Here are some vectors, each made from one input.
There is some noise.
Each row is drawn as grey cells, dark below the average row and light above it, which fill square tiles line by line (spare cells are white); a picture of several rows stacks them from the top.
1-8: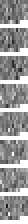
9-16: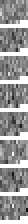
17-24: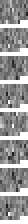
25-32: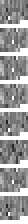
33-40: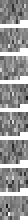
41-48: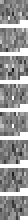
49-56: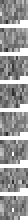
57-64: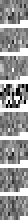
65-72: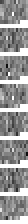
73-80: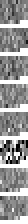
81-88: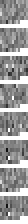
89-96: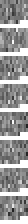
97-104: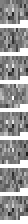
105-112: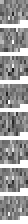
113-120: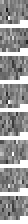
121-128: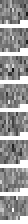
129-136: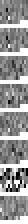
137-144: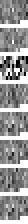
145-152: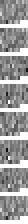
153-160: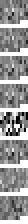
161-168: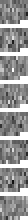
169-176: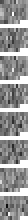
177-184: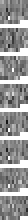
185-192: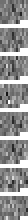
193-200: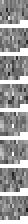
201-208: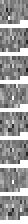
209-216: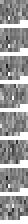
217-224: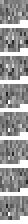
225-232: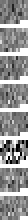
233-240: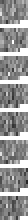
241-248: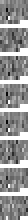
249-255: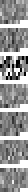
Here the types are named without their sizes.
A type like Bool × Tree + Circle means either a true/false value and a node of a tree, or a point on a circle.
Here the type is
Bool × Label + Unit.
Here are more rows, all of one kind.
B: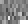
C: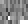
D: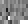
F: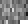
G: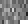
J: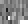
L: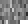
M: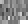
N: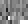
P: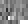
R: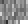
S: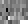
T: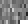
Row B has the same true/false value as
M and R.
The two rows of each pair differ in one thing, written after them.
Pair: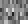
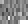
the label
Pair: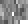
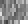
the true/false value
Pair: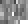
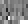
the label
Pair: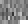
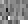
the true/false value
